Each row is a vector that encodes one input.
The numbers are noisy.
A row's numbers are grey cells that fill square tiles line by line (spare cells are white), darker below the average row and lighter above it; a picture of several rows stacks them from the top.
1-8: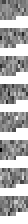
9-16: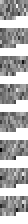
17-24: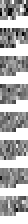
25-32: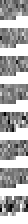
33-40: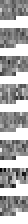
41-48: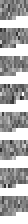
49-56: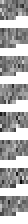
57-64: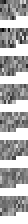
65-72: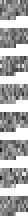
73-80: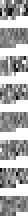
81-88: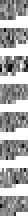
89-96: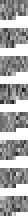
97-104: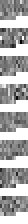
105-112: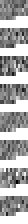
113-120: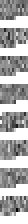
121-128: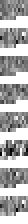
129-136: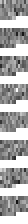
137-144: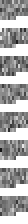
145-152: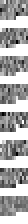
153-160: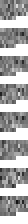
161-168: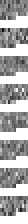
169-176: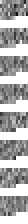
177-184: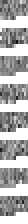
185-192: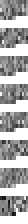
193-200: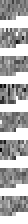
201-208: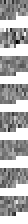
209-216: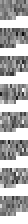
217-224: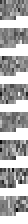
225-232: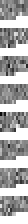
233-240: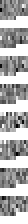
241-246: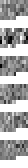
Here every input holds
either a fixed value, or one of 6 labels, a node of a 13-node tree and three true/false values.
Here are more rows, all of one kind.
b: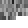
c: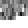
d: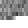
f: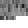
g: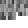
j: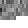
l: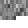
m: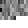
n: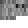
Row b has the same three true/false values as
f, j and n.
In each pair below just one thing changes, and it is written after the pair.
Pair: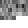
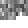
one of the three true/false values
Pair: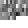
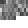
the node of the tree
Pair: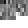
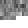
the label
